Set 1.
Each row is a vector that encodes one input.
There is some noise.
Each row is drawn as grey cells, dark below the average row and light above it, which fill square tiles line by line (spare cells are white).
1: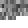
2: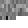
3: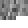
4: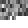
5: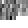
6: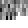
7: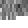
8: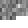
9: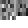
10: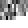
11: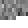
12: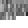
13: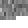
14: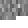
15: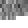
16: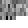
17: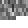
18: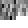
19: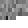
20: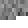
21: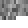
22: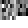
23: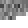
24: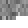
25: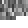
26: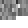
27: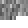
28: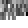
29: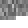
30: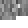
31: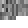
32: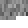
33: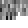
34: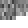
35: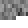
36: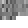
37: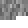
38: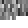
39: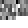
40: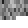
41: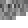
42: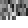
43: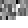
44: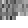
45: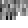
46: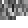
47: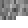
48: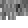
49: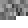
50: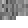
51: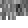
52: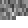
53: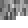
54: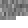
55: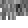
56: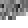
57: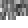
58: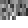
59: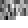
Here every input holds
either a fixed value, or a node of a 7-node tree.
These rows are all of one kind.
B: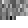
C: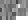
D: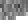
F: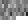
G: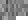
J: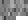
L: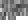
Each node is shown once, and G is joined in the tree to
C, F and L.
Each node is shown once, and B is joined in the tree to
C.
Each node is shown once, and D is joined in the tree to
L.
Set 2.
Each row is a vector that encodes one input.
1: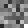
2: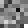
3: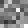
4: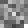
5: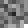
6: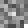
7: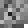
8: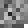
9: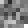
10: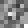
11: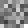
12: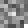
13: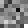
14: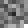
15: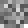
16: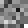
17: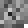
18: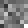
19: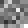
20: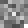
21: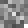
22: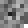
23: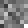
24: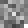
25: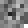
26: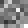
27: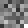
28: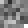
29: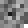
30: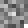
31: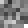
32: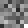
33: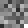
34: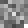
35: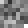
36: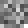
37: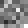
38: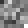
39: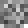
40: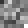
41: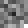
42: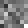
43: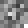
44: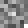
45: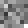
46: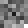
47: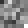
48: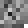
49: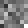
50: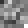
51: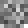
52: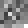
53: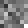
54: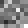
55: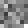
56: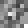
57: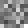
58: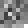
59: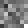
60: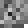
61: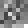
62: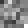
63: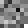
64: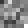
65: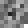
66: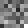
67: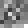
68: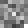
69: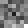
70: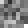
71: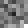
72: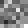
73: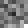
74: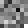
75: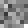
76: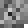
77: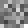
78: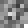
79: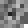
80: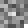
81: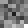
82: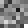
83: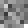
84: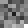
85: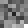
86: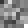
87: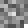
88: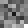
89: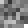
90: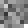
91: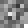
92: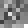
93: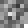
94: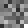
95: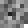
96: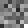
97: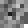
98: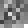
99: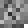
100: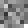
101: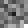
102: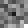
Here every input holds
four true/false values.
